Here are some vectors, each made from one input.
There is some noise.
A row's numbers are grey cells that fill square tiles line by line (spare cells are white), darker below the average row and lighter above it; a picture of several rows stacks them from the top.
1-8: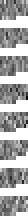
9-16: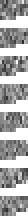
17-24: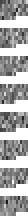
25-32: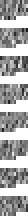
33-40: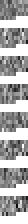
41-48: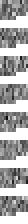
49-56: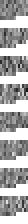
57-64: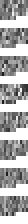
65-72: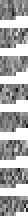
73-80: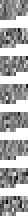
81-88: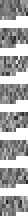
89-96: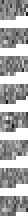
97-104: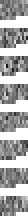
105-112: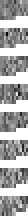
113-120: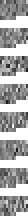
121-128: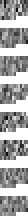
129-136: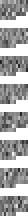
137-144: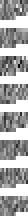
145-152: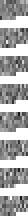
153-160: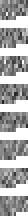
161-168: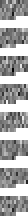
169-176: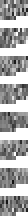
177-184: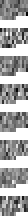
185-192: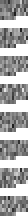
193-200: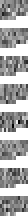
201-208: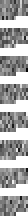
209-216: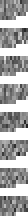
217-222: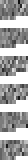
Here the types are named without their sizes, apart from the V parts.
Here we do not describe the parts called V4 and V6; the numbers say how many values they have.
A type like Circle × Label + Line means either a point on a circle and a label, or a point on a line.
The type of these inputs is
(Circle + V4 × V6) × Line × Line.
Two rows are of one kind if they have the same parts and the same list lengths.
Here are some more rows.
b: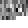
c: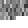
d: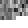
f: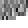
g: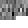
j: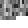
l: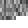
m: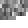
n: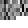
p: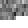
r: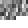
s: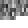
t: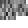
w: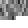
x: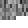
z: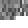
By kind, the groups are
b, d, f, l, m, n, r, x
c, g, j, p, s, t, w, z

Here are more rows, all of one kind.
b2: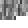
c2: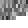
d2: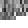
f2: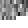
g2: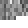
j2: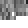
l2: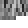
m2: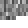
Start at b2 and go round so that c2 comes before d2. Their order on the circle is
b2, m2, c2, j2, g2, d2, l2, f2.
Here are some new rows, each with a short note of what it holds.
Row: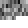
a point on each of two lines, a value of V4 and a value of V6
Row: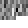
a point on a circle and a point on each of two lines
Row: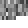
a point on a circle and a point on each of two lines
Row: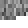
a point on a circle and a point on each of two lines
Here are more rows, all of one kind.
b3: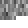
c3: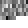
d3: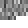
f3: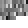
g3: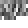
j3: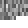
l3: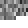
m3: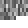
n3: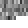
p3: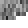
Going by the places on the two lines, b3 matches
j3 and m3.
